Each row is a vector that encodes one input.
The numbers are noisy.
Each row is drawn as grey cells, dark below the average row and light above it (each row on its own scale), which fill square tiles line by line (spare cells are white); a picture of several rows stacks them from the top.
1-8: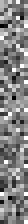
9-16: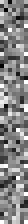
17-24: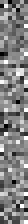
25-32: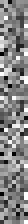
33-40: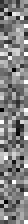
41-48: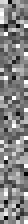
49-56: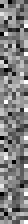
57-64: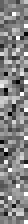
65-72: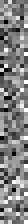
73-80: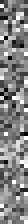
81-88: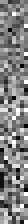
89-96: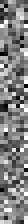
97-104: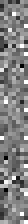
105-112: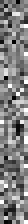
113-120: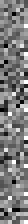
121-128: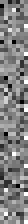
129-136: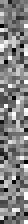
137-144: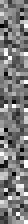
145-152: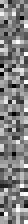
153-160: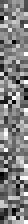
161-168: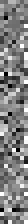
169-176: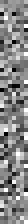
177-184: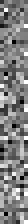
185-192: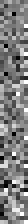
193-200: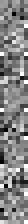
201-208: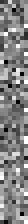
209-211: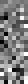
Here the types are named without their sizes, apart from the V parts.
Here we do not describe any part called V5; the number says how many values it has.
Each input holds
a label and a value of V5, together with either a fixed value, or four true/false values.
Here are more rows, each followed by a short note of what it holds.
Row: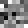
a label and a value of V5
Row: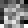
a label, four true/false values and a value of V5
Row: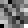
a label and a value of V5
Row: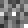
a label, four true/false values and a value of V5
